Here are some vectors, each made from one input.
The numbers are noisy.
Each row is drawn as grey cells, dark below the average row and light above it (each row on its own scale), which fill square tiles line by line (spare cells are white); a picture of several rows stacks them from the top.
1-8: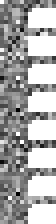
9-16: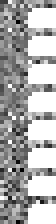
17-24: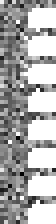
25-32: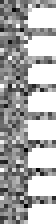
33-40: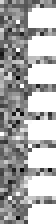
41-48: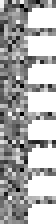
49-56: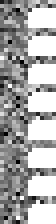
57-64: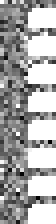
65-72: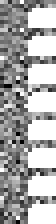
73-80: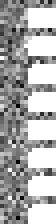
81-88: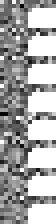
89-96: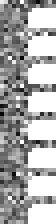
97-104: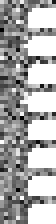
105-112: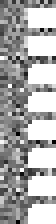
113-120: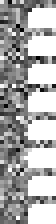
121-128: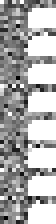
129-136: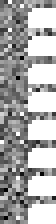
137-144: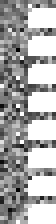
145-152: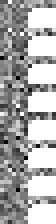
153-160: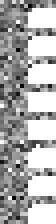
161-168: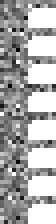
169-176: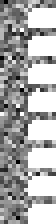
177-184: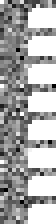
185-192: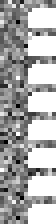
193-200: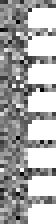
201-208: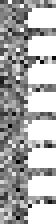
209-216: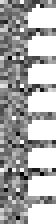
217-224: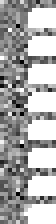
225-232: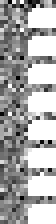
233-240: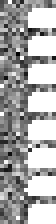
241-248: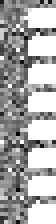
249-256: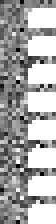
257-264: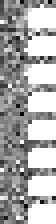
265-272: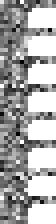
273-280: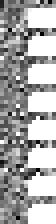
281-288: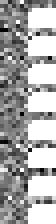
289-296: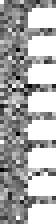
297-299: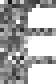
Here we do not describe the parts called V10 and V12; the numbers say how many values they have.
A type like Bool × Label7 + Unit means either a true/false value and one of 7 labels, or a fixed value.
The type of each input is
Bool × Line4 × V10 + V12.
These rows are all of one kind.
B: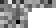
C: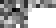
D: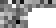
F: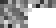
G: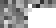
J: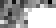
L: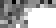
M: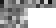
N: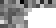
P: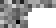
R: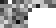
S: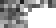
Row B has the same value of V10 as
D, F and G.
